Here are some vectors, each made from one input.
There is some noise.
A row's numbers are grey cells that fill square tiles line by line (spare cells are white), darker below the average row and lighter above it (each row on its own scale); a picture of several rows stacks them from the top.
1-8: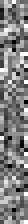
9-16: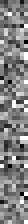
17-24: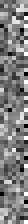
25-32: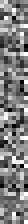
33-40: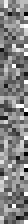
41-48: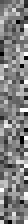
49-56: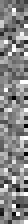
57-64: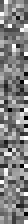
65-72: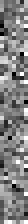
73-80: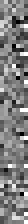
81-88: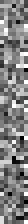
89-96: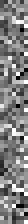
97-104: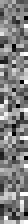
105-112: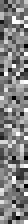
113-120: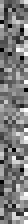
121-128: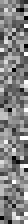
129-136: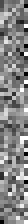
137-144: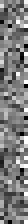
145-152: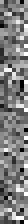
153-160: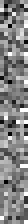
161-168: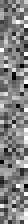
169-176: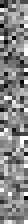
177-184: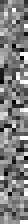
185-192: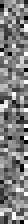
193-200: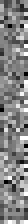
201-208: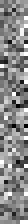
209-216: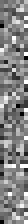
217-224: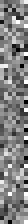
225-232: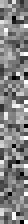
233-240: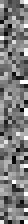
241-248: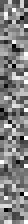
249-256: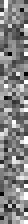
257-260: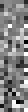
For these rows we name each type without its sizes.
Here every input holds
a true/false value, together with either a point on a line, or a node of a tree.
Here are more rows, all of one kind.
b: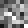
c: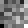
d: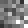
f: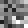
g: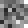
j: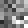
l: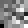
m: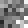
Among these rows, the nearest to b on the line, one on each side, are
d and l.
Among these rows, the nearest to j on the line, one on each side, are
f and m.
